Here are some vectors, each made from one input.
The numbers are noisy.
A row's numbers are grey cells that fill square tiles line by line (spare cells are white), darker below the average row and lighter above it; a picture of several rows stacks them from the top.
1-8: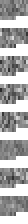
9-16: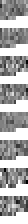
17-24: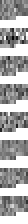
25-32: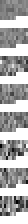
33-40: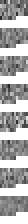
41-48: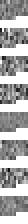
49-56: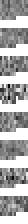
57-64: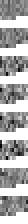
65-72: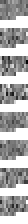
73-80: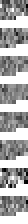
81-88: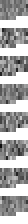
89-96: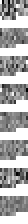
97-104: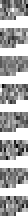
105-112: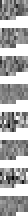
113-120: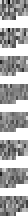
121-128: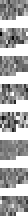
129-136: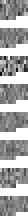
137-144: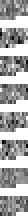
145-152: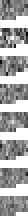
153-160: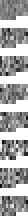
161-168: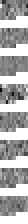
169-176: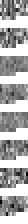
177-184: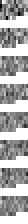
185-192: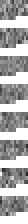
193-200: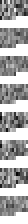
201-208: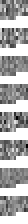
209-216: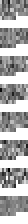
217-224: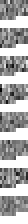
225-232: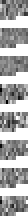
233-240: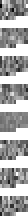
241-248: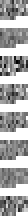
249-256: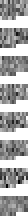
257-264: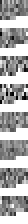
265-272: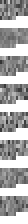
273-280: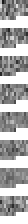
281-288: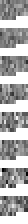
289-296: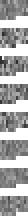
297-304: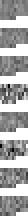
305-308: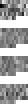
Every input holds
a list of up to two points on a 6-point line.
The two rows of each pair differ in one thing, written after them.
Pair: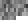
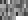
the place on the 6-point line in item 2 of the list
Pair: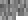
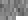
the place on the 6-point line in item 2 of the list
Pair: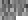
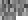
the place on the 6-point line in item 2 of the list
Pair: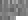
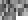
the place on the 6-point line in item 2 of the list
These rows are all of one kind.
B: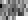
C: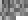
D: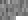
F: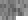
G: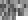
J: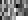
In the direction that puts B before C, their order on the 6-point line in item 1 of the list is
G, D, F, B, C, J.
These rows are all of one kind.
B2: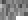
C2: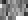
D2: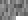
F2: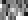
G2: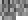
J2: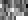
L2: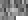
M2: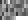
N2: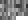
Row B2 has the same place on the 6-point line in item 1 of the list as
D2, G2 and N2.
